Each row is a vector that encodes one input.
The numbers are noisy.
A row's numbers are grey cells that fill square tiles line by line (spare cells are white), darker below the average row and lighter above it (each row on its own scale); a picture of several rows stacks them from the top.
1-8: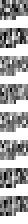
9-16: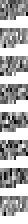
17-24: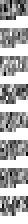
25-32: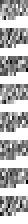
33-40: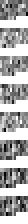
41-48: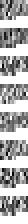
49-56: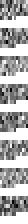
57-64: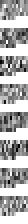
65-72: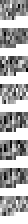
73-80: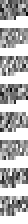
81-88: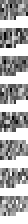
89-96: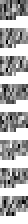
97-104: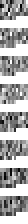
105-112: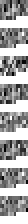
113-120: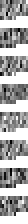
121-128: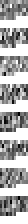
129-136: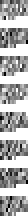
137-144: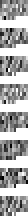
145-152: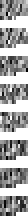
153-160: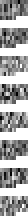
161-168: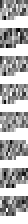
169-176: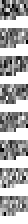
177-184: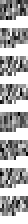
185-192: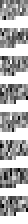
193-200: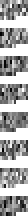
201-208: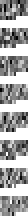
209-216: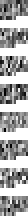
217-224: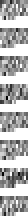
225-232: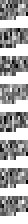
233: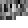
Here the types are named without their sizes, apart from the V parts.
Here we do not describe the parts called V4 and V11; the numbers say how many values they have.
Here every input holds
a value of V4, together with either a point on a line, or a true/false value and a value of V11.
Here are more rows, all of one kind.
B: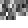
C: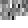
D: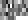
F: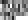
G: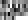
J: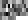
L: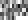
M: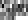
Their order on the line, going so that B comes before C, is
M, B, L, C, D, F, J, G.
